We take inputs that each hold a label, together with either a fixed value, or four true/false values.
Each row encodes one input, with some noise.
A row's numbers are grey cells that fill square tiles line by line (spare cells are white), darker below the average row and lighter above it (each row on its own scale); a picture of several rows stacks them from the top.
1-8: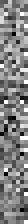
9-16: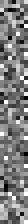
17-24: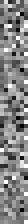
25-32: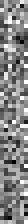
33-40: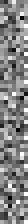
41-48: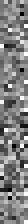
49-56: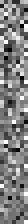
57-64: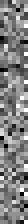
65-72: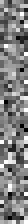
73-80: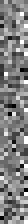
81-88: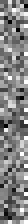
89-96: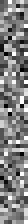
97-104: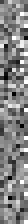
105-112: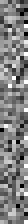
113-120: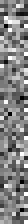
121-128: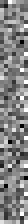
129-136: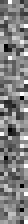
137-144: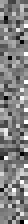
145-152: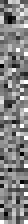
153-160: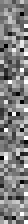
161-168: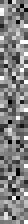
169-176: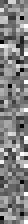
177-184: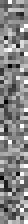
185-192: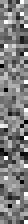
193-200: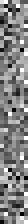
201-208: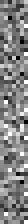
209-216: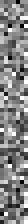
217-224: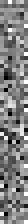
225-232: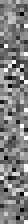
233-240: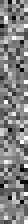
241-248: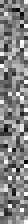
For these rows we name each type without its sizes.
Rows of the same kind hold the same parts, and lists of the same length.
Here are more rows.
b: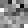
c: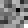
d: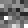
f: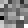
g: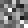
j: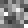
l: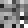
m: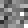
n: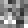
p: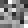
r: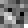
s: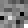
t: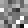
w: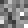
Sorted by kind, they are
b, c, d, f, g, l, m, n, r, s, t
j, p, w

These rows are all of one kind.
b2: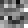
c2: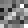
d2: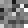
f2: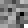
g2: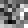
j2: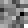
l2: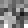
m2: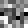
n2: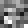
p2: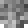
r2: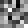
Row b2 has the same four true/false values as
c2, d2, f2 and j2.
